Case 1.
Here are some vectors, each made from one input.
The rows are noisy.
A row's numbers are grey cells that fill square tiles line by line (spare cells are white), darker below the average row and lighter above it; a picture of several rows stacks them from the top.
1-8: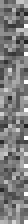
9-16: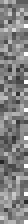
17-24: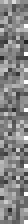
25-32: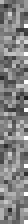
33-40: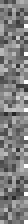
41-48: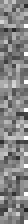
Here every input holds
four true/false values.
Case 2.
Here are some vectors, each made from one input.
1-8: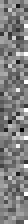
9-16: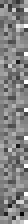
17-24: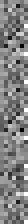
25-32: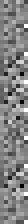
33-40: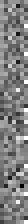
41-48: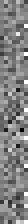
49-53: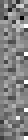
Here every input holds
a point on a 5-point line.
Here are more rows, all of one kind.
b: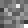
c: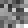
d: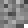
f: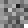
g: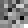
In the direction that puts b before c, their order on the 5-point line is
f, d, b, c, g.
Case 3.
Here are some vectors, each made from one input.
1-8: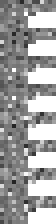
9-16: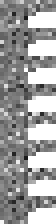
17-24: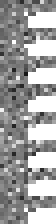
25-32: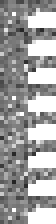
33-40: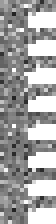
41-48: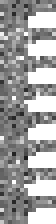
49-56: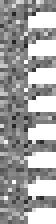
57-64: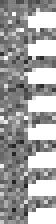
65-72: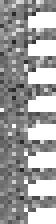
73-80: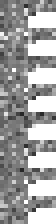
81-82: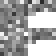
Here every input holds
four true/false values.
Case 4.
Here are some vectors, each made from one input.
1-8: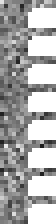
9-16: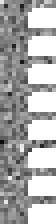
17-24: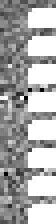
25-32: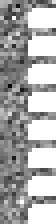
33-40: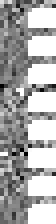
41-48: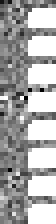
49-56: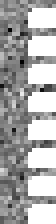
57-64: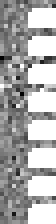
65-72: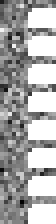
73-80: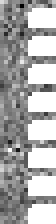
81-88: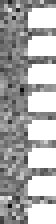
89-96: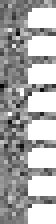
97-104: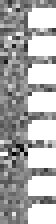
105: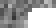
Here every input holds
either a fixed value, or five true/false values.
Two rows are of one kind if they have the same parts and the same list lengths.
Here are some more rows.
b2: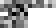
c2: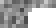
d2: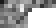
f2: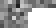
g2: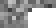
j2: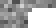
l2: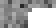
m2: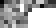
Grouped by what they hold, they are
b2
c2, d2, f2, g2, j2, l2, m2

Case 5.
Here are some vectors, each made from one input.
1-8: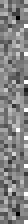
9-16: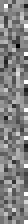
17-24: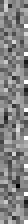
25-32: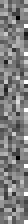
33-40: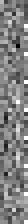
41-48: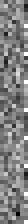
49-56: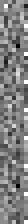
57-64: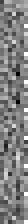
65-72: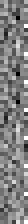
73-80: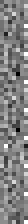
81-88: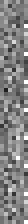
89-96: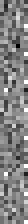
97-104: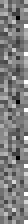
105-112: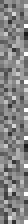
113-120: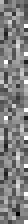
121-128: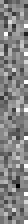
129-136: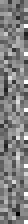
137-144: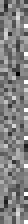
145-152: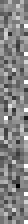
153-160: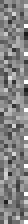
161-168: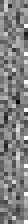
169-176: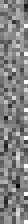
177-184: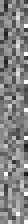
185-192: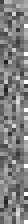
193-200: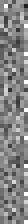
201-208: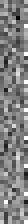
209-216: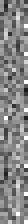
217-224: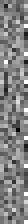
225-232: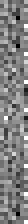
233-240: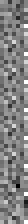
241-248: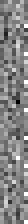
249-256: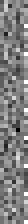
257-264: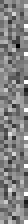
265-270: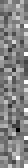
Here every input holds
four true/false values.
